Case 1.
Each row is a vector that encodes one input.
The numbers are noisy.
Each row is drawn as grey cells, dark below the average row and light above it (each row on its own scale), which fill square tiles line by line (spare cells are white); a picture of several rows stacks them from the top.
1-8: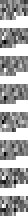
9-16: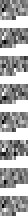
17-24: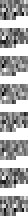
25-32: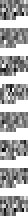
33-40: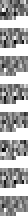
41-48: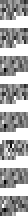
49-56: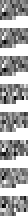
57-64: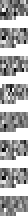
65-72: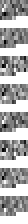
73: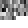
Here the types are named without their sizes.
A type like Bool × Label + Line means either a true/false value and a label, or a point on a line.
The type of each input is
Bool × Bool × Bool + Unit.
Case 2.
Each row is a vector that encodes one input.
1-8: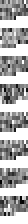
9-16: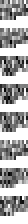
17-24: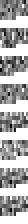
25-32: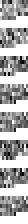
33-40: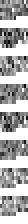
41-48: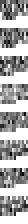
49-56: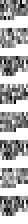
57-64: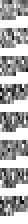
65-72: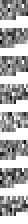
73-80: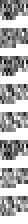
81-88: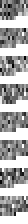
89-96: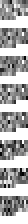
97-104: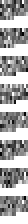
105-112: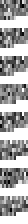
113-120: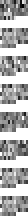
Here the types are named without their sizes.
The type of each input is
Label.
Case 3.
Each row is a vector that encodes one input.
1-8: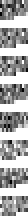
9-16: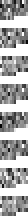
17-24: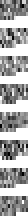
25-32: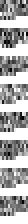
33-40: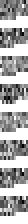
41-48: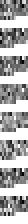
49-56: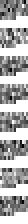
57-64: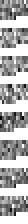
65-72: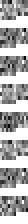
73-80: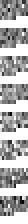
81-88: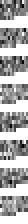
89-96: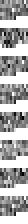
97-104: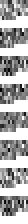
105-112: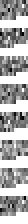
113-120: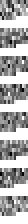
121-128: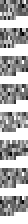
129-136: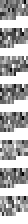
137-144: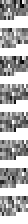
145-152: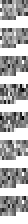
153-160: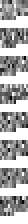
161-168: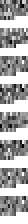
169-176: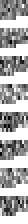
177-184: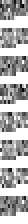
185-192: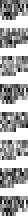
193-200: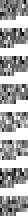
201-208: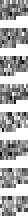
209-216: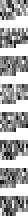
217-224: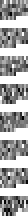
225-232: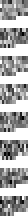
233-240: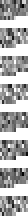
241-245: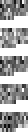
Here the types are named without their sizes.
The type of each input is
Label.
